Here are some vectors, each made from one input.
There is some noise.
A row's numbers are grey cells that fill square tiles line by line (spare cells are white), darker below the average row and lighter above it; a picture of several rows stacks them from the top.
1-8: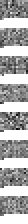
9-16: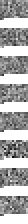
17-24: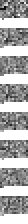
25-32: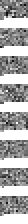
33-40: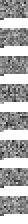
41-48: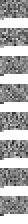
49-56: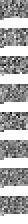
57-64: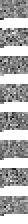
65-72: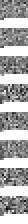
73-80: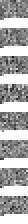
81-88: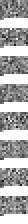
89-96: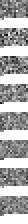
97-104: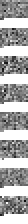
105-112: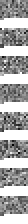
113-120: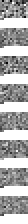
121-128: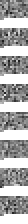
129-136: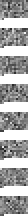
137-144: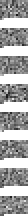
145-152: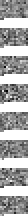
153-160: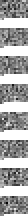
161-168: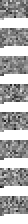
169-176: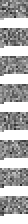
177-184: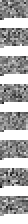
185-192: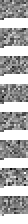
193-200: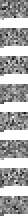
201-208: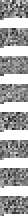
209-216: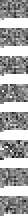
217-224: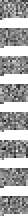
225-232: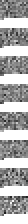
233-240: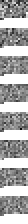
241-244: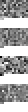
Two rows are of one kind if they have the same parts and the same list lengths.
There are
2 kinds of row.
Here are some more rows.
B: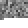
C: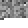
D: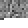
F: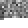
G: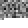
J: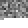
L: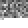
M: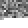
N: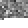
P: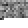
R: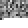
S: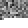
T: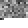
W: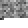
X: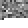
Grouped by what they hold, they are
B, D, F, N, S, X
C, G, J, L, M, P, R, T, W

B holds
a point on each of two 11-point circles, a point on a 6-point line and four true/false values.
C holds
a point on each of two 11-point circles and a point on a 6-point line.
